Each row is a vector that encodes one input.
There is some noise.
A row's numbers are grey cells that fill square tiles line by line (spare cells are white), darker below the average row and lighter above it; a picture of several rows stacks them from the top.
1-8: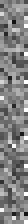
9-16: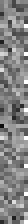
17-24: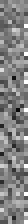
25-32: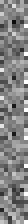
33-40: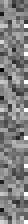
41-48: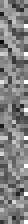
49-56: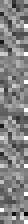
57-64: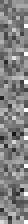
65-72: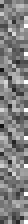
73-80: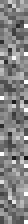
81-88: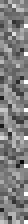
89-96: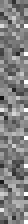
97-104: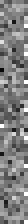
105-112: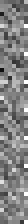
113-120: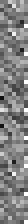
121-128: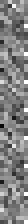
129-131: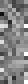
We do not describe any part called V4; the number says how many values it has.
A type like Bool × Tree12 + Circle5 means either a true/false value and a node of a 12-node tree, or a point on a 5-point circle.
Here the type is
Bool × V4 × V4 + List2(Line5).
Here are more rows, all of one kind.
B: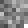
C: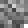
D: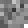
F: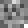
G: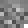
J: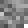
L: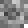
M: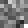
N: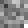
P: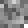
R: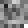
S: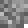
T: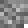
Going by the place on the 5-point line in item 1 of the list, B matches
G, J, S and T.
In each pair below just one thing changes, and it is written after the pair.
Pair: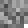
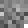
the place on the 5-point line in item 2 of the list
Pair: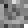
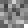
the place on the 5-point line in item 2 of the list
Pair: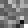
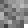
the place on the 5-point line in item 1 of the list
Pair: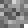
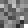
the place on the 5-point line in item 1 of the list
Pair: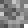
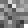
the place on the 5-point line in item 1 of the list
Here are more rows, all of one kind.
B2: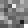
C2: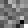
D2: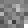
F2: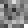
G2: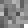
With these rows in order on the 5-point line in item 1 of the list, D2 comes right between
B2 and G2.
